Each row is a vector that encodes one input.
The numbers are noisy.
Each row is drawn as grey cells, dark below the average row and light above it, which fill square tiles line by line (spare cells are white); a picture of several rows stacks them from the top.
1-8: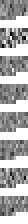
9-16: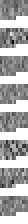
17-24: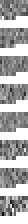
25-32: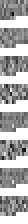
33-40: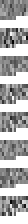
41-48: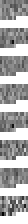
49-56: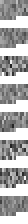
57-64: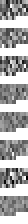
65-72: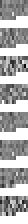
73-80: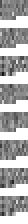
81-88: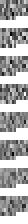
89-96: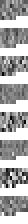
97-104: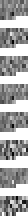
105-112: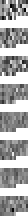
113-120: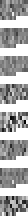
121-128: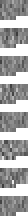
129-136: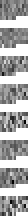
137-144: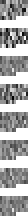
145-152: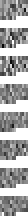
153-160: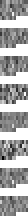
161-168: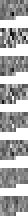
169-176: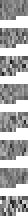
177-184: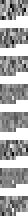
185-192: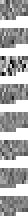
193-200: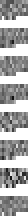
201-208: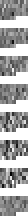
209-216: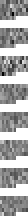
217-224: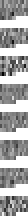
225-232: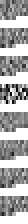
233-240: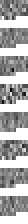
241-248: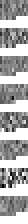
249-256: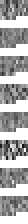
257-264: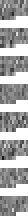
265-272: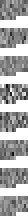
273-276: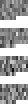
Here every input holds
either a point on a 6-point line, or a point on a 13-point line.
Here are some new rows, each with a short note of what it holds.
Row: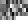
a point on a 6-point line
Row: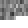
a point on a 6-point line
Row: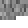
a point on a 13-point line
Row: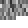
a point on a 13-point line
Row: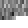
a point on a 6-point line
